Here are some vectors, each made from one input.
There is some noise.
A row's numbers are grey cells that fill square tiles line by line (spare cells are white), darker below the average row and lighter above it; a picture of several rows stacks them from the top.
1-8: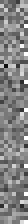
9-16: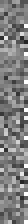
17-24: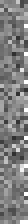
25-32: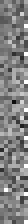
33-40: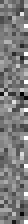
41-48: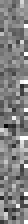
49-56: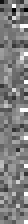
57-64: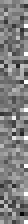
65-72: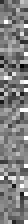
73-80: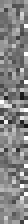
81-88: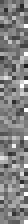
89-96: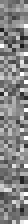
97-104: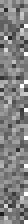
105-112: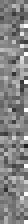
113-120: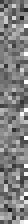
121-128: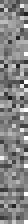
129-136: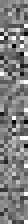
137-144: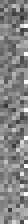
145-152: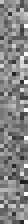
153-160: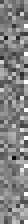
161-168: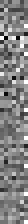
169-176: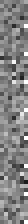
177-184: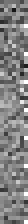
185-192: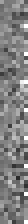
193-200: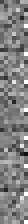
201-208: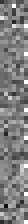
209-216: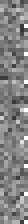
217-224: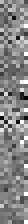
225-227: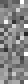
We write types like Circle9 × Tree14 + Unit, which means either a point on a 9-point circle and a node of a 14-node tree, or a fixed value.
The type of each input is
((Bool × Bool × Bool × Bool + Unit) × Line6 + Tree9) × Label8.
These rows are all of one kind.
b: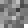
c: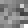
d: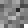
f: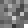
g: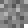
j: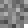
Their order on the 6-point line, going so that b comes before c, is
d, b, f, c, j, g.
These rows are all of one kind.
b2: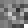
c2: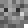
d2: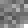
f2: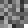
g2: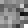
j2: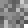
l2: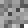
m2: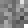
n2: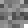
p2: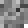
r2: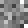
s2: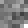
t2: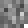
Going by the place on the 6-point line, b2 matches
f2, n2 and r2.
